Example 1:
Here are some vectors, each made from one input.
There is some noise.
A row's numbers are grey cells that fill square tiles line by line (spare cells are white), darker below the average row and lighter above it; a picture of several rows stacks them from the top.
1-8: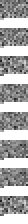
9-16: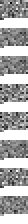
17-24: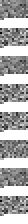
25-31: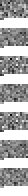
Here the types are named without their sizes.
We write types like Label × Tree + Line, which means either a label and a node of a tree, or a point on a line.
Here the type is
Line.
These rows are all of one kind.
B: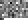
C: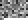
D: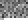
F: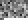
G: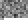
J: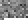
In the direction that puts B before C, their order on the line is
B, J, G, D, F, C.
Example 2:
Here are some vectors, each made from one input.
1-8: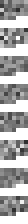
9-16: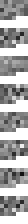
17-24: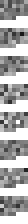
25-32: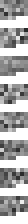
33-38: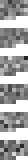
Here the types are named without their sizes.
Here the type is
Line × Line.
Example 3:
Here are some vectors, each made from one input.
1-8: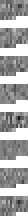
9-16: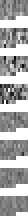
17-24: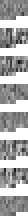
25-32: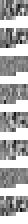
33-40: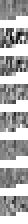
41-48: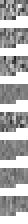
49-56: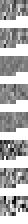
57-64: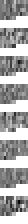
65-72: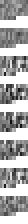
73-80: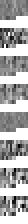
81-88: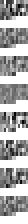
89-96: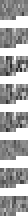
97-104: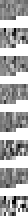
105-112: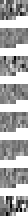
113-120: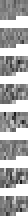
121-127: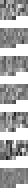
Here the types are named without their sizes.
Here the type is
Tree + Unit.
